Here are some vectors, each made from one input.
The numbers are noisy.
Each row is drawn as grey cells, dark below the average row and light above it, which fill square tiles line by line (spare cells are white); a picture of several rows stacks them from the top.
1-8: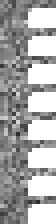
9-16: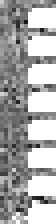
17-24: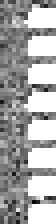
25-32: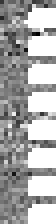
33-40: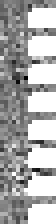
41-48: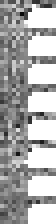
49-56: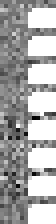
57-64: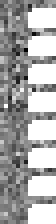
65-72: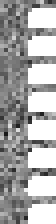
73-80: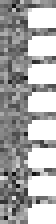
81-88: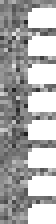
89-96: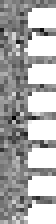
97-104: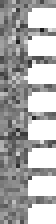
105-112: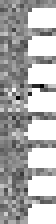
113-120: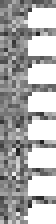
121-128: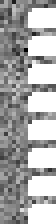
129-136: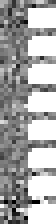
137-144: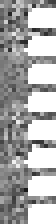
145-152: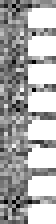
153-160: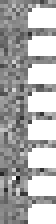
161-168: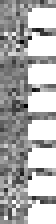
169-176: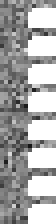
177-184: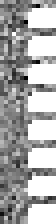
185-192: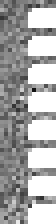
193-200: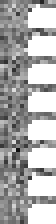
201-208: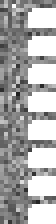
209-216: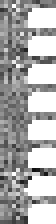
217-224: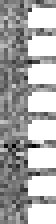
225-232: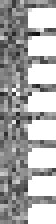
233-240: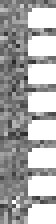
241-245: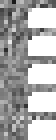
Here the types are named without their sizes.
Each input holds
a node of a tree, together with either a point on a circle and a true/false value, or a fixed value.
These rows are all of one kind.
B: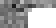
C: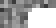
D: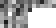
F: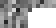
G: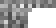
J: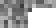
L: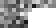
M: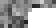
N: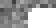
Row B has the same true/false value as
D, J and N.
